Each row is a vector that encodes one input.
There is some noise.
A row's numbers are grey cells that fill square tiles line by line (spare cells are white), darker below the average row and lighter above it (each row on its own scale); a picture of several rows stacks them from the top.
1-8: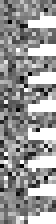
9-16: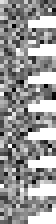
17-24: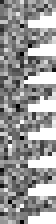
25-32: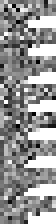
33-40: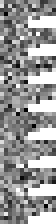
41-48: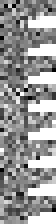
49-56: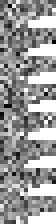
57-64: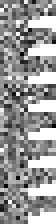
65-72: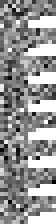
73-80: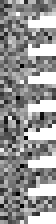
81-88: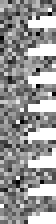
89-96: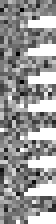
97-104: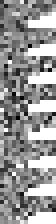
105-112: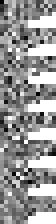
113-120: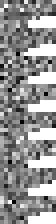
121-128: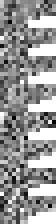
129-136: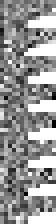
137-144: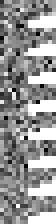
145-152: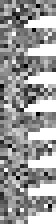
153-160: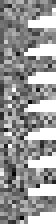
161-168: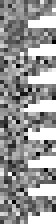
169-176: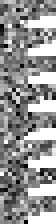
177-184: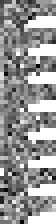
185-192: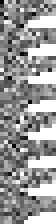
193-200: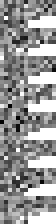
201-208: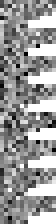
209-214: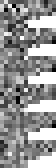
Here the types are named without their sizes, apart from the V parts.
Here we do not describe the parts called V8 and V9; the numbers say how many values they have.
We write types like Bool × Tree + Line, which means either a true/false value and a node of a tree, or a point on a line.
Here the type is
(Bool × Label + V8) × V9.
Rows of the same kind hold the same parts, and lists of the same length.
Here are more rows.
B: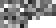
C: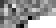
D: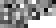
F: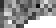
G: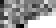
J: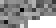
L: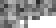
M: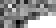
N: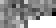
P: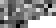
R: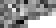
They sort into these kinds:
B, F, J, L, M, N, R
C, D, G, P

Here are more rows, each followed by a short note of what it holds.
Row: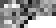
a label, a true/false value and a value of V9
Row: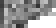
a value of V8 and a value of V9
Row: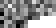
a label, a true/false value and a value of V9
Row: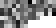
a label, a true/false value and a value of V9
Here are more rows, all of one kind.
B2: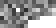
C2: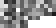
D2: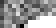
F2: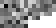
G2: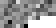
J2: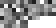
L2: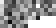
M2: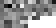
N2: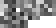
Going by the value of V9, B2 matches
F2 and N2.
